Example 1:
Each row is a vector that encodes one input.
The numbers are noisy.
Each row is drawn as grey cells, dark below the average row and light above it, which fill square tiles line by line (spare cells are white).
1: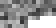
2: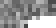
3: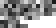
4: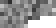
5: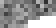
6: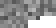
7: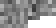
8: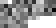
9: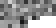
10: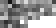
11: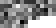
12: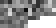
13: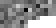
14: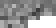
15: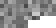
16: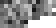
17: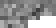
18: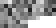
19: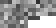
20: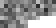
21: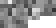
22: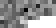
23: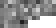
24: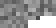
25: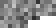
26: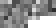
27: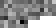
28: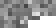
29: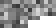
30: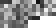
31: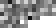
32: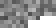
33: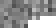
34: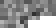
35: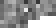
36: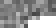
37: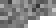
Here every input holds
either a point on a 6-point line, or three true/false values.
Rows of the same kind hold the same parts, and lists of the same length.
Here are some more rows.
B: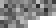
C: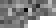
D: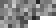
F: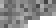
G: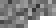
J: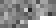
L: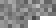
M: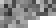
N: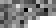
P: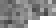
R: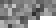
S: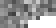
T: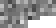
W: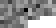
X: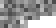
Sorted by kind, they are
B, C, F, G, M, N, P, T, W, X
D, J, L, R, S

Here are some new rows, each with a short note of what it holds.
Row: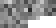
three true/false values
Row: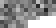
a point on a 6-point line
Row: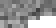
three true/false values
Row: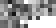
three true/false values
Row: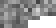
three true/false values
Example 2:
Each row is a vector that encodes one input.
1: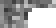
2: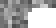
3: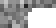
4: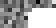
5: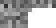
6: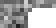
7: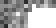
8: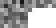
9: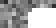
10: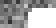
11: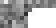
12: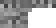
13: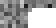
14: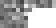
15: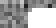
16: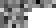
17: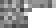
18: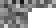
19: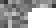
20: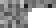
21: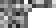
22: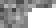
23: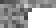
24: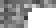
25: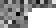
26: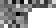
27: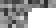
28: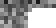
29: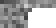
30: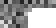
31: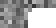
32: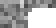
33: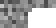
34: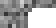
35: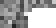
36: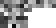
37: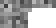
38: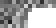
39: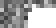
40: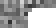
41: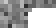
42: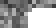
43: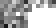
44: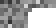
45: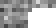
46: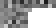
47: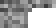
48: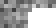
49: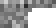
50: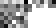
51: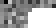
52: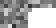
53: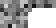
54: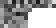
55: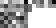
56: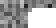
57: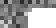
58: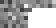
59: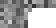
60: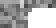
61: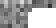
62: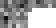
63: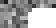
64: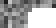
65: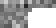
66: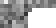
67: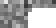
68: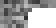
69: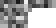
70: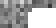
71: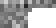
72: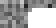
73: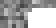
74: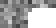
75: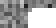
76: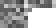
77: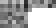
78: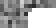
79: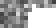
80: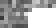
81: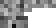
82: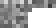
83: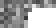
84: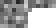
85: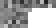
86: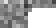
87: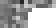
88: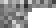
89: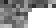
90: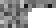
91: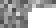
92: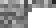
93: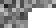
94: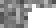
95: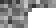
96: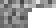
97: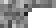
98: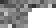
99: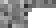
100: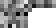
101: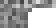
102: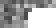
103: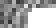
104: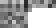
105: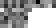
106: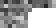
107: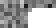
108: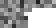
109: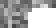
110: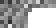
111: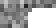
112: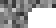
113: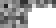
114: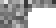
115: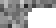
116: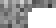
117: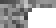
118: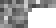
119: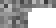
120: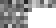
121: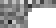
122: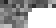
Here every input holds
one of 8 labels, together with either a fixed value, or three true/false values.
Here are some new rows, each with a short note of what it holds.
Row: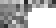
one of 8 labels
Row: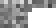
one of 8 labels
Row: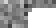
one of 8 labels
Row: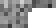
one of 8 labels
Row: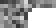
one of 8 labels and three true/false values
